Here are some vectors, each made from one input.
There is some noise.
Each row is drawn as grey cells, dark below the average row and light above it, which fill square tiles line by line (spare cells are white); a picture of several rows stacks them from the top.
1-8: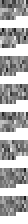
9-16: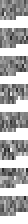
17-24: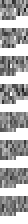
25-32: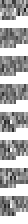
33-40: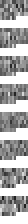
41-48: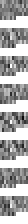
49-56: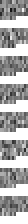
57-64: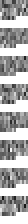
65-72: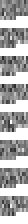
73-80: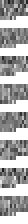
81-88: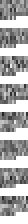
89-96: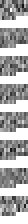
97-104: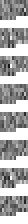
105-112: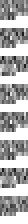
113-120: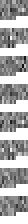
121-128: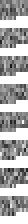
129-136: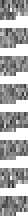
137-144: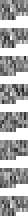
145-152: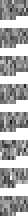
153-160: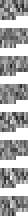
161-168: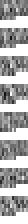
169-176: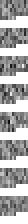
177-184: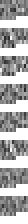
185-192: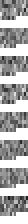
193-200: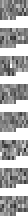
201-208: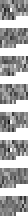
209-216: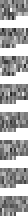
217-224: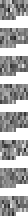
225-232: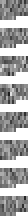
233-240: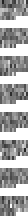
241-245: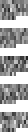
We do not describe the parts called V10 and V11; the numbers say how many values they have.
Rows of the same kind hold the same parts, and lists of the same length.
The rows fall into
4 kinds.
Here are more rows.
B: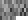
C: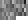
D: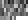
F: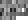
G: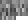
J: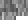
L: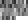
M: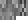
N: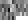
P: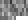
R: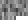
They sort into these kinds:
B, C, F, G, J, M, P, R
D
L
N

